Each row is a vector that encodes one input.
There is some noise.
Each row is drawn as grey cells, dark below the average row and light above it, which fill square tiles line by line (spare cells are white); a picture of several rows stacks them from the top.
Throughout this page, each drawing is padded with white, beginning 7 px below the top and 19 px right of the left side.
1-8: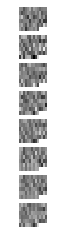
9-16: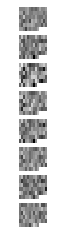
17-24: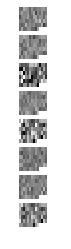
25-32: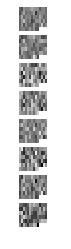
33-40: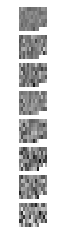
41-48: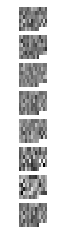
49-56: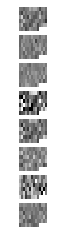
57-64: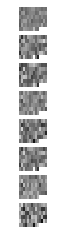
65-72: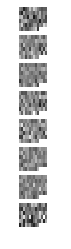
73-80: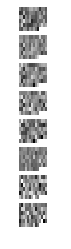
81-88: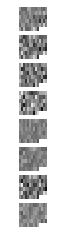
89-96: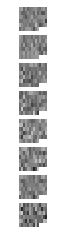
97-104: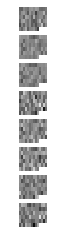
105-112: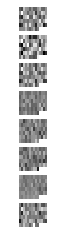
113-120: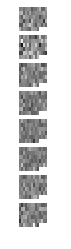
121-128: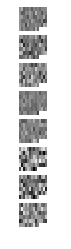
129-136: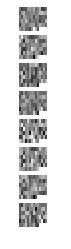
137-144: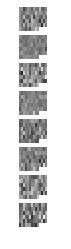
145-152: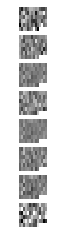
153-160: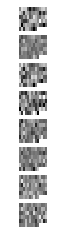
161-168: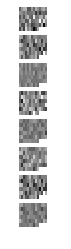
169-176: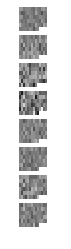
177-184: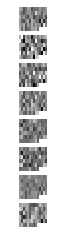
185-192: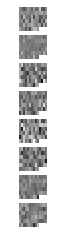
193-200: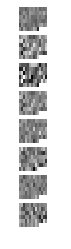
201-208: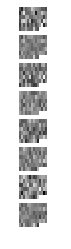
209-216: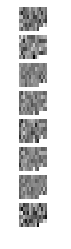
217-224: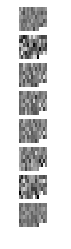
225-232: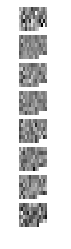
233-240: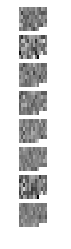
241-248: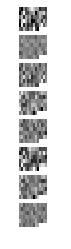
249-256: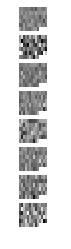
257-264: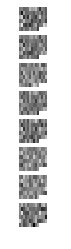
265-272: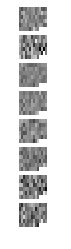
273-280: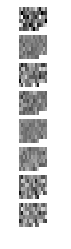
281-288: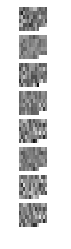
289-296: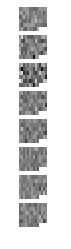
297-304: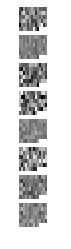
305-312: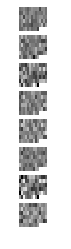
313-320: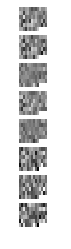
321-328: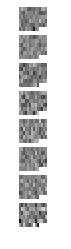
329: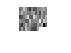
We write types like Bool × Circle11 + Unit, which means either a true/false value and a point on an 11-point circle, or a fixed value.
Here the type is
Tree7.
